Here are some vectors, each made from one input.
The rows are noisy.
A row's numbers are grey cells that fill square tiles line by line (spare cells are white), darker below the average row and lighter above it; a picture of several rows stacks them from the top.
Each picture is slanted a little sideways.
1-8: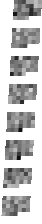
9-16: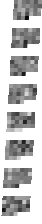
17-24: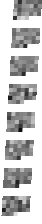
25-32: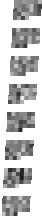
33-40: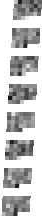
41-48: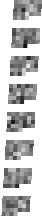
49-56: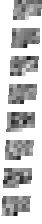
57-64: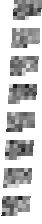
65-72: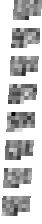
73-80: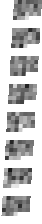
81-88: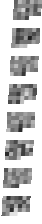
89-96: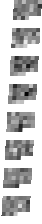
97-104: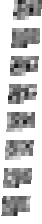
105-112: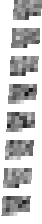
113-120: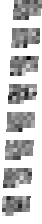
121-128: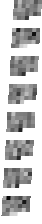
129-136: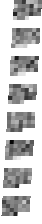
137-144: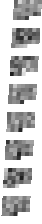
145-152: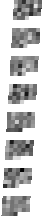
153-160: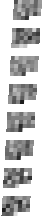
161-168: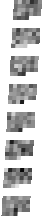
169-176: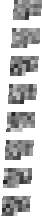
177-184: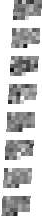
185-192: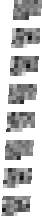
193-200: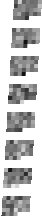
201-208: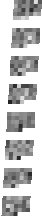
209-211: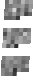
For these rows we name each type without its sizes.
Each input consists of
a node of each of two trees, together with either a point on a line, or a node of a tree.
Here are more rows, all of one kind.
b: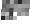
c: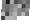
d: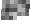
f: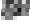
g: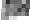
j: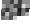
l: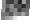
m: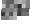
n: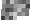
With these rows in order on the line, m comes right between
f and j.
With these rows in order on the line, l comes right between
f and g.
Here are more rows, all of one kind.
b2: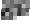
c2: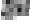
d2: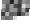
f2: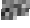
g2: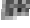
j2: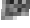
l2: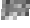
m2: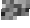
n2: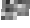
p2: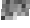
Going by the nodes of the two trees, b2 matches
f2 and p2.
